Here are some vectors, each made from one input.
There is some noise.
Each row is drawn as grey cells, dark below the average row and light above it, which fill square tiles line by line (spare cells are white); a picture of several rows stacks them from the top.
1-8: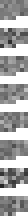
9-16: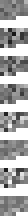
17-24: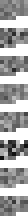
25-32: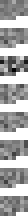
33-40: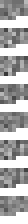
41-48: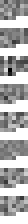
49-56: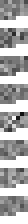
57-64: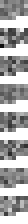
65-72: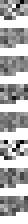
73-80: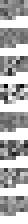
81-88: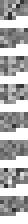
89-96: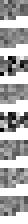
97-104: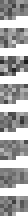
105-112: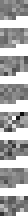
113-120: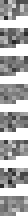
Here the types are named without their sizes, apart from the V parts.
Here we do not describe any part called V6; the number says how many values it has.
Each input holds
a list of items, each a true/false value and a value of V6.
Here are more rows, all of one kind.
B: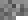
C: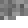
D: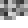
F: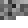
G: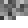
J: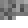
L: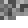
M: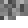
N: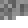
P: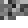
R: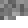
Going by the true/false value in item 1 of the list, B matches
F and P.
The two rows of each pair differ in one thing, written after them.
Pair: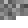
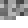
the value of V6 in item 1 of the list
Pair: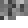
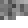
the value of V6 in item 1 of the list
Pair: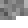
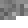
the value of V6 in item 1 of the list
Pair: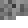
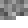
the value of V6 in item 2 of the list
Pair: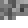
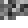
the true/false value in item 1 of the list
